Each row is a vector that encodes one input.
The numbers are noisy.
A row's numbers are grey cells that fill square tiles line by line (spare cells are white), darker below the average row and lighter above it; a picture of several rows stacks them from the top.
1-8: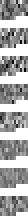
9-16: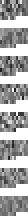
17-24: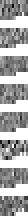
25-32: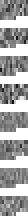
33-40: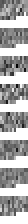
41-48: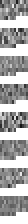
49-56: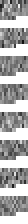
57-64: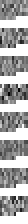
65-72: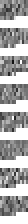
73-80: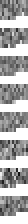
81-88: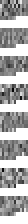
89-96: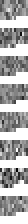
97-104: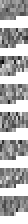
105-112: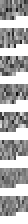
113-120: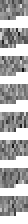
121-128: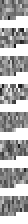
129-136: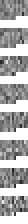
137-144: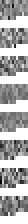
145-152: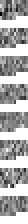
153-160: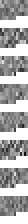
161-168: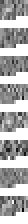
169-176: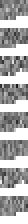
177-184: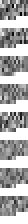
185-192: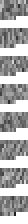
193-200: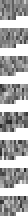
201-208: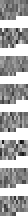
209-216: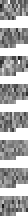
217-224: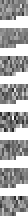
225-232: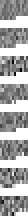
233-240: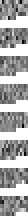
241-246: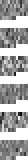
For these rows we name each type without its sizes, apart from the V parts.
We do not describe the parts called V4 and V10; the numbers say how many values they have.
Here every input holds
a point on a line and a true/false value, together with either a point on a line and a value of V4, or a value of V10.
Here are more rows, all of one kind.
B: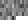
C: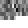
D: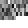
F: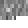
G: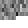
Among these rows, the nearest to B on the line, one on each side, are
D and F.
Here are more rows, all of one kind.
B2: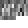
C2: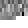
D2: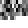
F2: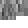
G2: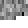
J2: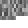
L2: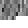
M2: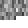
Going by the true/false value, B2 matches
F2 and J2.
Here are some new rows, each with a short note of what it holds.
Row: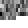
a point on a line, a true/false value and a value of V10
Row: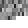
a point on a line, a true/false value and a value of V10
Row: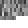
a point on a line, a true/false value and a value of V10
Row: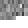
a point on a line, a true/false value and a value of V10
